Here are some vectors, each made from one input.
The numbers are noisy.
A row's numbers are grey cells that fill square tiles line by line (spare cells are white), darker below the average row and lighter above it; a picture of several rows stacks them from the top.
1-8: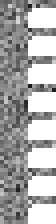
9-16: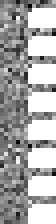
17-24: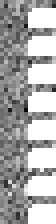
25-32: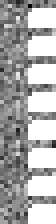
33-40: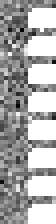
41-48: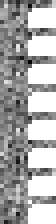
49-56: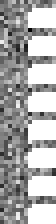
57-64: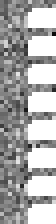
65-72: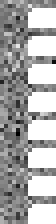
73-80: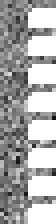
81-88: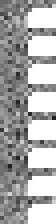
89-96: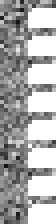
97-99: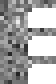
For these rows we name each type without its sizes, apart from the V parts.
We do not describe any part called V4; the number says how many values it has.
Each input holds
a true/false value, together with either a point on a line, or a value of V4.
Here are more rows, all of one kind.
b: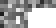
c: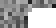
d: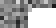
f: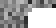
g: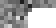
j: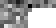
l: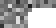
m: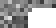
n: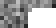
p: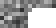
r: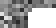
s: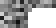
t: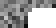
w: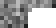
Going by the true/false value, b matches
g, j and l.
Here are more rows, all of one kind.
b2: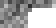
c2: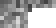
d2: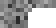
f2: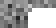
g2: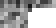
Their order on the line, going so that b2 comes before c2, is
f2, b2, d2, g2, c2.
